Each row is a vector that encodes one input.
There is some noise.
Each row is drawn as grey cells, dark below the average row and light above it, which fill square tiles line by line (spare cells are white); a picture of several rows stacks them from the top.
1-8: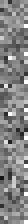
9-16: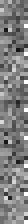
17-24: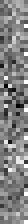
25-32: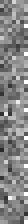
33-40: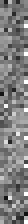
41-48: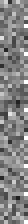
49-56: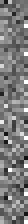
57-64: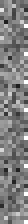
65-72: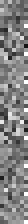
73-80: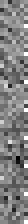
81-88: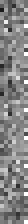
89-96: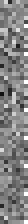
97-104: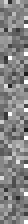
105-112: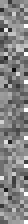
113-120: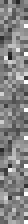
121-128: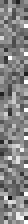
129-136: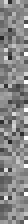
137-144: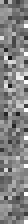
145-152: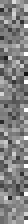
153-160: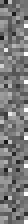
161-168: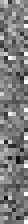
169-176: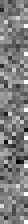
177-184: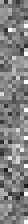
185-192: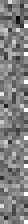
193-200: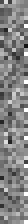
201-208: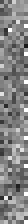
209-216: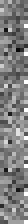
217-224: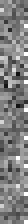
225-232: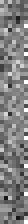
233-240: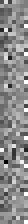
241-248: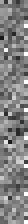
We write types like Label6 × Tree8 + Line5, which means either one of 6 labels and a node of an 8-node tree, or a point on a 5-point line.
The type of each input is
Bool × Circle10.
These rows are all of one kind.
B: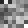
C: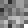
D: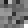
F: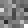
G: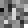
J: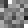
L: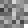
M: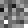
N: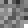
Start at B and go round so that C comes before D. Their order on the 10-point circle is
B, L, J, G, C, M, D, N, F.
